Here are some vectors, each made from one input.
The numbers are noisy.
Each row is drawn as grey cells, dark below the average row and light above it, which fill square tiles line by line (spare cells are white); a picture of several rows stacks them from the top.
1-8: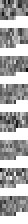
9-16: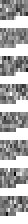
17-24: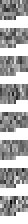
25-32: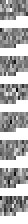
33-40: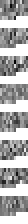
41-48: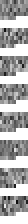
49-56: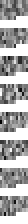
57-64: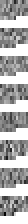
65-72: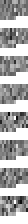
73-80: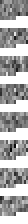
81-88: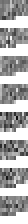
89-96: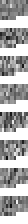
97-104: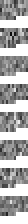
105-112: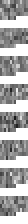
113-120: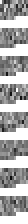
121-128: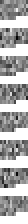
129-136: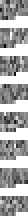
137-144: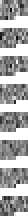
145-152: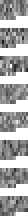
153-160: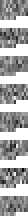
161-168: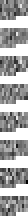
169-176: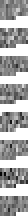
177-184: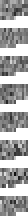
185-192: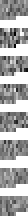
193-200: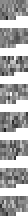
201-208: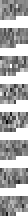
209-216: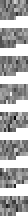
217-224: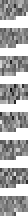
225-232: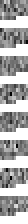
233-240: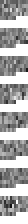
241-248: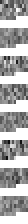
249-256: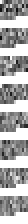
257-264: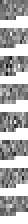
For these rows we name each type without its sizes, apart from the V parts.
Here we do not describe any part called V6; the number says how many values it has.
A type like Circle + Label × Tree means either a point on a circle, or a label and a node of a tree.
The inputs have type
List(Label × (Line + V6)).
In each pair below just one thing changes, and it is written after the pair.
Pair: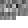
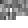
the label in item 1 of the list
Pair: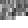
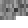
the value of V6 in item 2 of the list
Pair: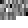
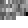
the label in item 1 of the list
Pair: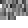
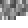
the label in item 1 of the list
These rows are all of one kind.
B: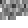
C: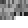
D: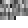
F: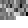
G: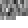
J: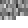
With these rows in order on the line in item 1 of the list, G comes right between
C and D.
